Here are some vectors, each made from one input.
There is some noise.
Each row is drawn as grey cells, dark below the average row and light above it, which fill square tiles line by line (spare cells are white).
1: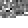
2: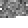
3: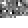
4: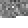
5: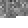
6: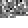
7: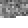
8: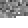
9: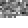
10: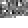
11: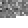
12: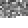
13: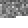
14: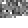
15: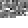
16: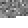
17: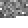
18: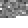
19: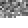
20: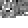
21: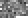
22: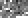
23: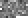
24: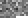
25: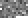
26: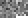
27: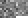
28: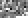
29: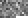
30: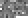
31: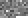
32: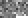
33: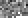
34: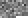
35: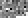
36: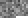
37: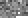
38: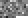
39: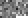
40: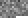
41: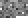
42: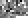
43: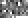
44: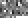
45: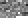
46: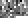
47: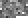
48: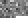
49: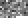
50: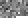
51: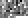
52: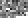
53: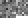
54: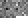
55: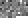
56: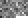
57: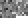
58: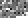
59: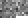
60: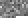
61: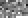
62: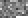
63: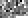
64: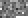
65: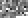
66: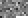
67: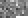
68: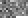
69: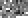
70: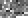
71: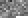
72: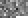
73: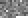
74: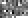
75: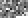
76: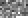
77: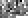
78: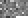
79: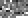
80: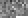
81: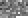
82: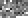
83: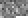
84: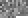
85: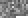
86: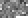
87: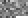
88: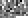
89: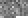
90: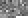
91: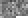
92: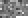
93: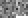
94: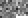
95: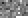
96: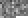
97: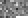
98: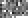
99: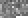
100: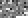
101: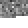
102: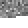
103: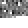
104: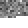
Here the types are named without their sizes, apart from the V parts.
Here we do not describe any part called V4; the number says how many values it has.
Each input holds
either a point on a line and a true/false value, or a value of V4.
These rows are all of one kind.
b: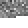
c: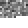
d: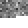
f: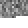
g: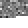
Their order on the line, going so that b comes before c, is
f, g, b, d, c.
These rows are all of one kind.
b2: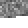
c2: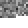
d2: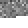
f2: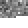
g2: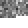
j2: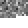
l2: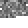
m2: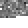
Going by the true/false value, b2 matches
d2 and f2.
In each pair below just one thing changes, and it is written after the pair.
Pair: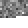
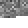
the true/false value
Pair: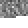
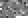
the true/false value
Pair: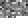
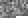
the place on the line
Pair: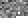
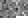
the true/false value
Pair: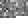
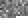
the true/false value
